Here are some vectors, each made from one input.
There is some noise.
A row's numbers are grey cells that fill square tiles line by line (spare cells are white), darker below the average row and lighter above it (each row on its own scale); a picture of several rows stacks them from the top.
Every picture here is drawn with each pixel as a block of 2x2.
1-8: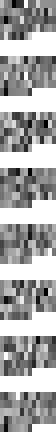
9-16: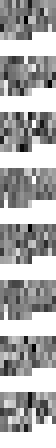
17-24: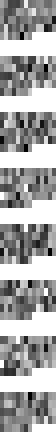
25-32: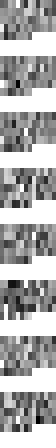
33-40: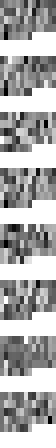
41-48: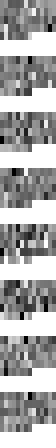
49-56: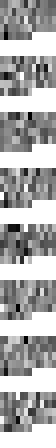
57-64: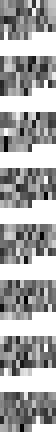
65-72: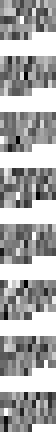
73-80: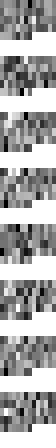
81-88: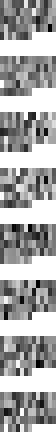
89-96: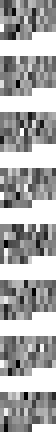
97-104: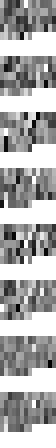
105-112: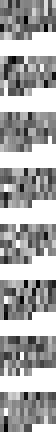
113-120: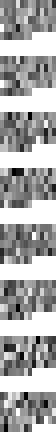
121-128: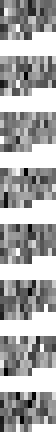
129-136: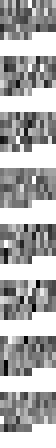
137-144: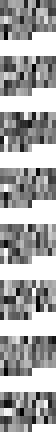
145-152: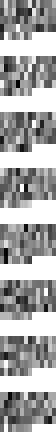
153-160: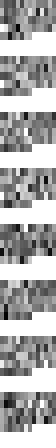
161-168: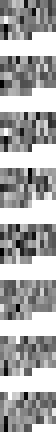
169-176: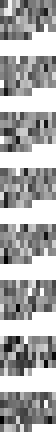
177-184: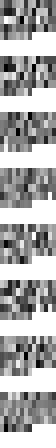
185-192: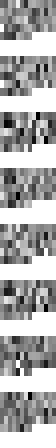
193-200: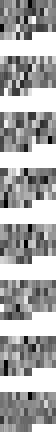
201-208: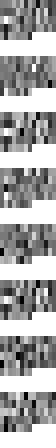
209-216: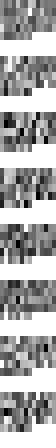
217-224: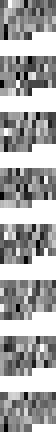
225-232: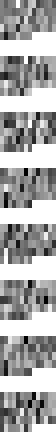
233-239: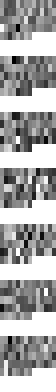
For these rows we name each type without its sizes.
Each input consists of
either a point on each of two circles, or a point on a line.
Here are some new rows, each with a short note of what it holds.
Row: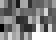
a point on each of two circles
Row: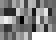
a point on a line
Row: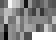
a point on a line
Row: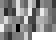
a point on a line
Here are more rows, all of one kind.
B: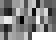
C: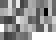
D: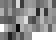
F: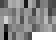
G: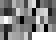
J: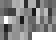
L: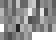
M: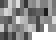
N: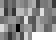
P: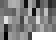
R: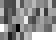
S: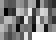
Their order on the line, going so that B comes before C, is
M, R, J, B, G, C, L, D, F, P, S, N.
